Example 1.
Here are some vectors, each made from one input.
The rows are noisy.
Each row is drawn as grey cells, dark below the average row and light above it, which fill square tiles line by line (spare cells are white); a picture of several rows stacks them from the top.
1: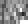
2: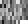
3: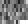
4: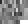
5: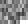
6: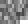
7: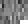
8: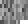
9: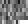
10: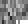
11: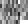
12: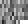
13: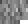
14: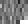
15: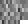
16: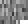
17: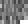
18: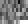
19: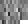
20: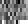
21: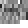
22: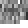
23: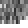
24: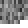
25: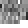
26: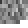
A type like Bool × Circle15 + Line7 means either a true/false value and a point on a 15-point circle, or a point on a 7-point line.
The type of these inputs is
Line6.
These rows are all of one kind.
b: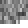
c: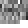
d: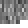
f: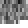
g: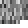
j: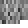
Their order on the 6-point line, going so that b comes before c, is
f, d, j, b, g, c.
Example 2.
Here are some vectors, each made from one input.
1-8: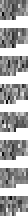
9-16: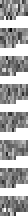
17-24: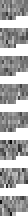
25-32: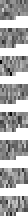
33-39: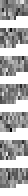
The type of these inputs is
Tree8.
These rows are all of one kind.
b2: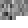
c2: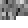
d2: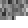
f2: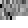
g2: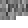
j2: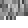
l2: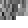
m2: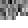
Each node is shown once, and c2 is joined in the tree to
g2.
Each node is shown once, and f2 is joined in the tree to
b2 and j2.
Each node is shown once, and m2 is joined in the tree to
d2.
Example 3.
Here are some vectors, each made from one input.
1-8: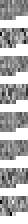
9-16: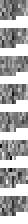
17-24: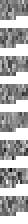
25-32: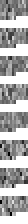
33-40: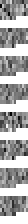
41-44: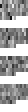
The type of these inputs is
Tree9.
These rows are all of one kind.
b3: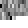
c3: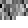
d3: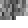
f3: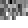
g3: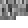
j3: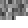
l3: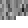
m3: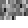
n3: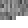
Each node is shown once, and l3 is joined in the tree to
g3 and n3.
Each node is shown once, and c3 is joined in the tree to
b3.
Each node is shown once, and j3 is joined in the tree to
d3, f3, m3 and n3.
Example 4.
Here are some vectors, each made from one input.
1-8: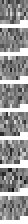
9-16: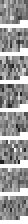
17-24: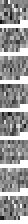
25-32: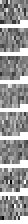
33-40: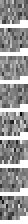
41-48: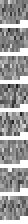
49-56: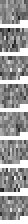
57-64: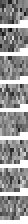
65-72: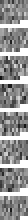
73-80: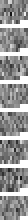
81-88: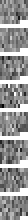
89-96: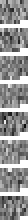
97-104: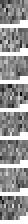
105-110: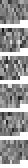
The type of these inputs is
Line11.
